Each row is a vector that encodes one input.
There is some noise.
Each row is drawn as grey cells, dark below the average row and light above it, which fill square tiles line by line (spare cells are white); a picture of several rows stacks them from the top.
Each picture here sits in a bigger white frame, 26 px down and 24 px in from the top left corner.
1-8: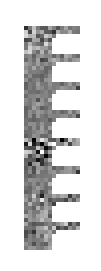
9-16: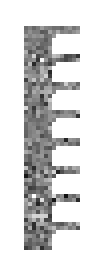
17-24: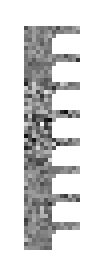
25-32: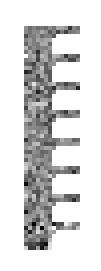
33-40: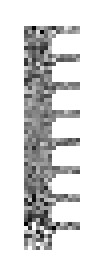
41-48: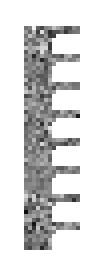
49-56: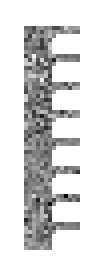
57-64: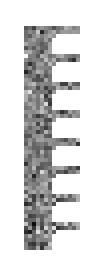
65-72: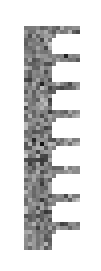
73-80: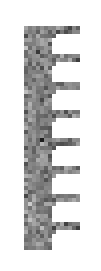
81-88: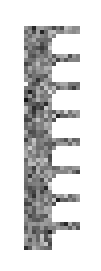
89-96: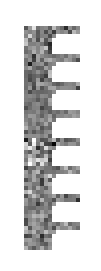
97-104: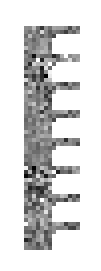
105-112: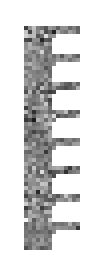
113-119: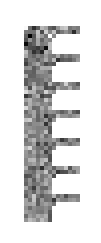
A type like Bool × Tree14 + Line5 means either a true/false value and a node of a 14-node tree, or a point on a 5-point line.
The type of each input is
Line5 + List3(Line4).
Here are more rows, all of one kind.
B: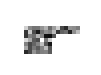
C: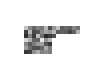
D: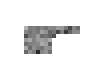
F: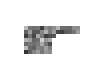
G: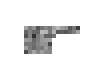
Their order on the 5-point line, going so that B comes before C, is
D, B, F, C, G.
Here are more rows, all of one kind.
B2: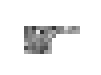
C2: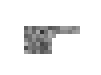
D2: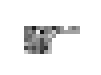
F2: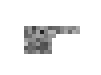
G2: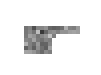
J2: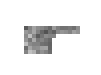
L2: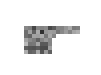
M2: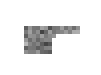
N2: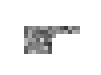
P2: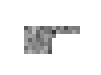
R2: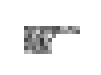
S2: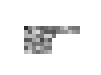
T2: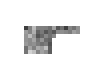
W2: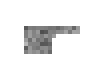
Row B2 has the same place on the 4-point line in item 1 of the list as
D2, N2 and S2.
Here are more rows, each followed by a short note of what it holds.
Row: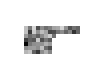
the empty list
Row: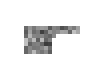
a list of two items
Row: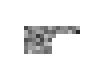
a list of one item
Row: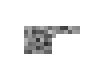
a list of three items
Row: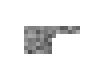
a list of three items
